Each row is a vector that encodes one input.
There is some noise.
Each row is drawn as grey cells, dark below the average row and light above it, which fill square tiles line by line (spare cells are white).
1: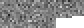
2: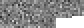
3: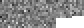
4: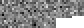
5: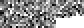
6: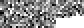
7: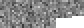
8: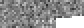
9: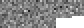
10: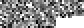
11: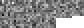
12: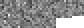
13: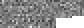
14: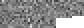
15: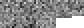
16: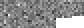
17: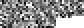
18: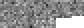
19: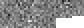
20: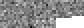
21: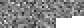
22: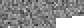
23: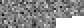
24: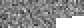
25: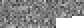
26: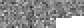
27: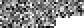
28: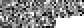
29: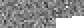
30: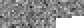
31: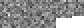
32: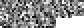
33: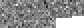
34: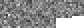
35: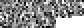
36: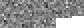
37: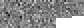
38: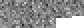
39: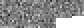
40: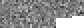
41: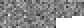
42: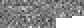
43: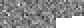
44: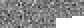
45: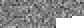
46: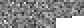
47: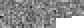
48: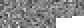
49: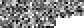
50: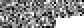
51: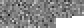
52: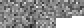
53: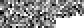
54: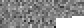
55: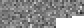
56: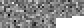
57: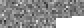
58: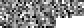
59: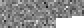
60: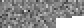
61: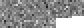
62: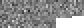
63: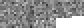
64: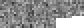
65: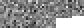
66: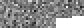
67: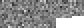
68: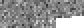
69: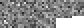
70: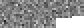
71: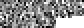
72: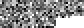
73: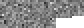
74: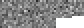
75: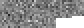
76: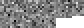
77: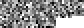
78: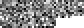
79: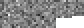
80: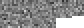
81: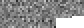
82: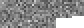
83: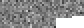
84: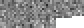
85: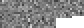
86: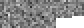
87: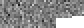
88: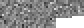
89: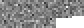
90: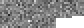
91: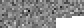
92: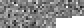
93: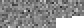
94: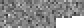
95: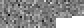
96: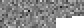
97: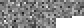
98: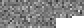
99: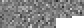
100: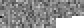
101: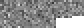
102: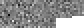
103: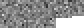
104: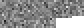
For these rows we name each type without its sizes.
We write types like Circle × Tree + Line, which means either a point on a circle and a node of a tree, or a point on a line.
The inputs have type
Bool × Line + List(Circle).
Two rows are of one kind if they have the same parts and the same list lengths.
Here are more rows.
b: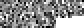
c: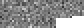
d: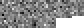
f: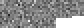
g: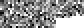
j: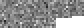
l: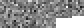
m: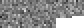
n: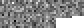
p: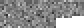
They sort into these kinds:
b
c, m, p
d, l, n
f, j
g

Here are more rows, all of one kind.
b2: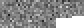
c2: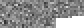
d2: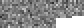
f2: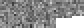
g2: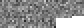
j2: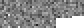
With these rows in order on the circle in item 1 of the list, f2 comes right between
c2 and j2.
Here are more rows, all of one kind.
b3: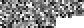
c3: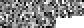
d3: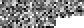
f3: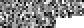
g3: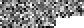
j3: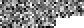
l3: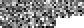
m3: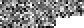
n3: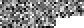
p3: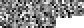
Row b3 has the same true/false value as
c3, f3 and p3.
